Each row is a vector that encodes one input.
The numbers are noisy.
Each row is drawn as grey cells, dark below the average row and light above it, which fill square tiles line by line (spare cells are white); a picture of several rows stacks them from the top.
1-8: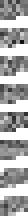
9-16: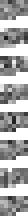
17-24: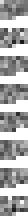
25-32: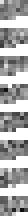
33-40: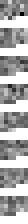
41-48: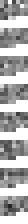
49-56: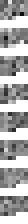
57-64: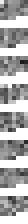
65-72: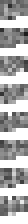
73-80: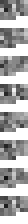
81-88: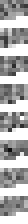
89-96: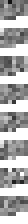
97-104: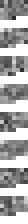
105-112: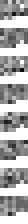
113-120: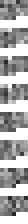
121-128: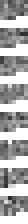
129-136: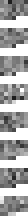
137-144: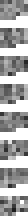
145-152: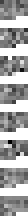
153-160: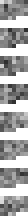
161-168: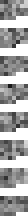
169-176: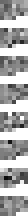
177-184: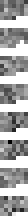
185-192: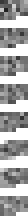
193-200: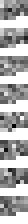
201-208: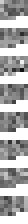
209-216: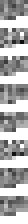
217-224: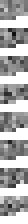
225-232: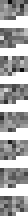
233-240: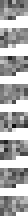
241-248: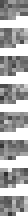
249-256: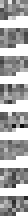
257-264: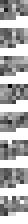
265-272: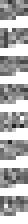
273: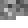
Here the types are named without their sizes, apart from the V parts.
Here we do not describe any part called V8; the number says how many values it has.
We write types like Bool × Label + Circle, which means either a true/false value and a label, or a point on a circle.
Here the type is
Label × (Line + List(V8)).
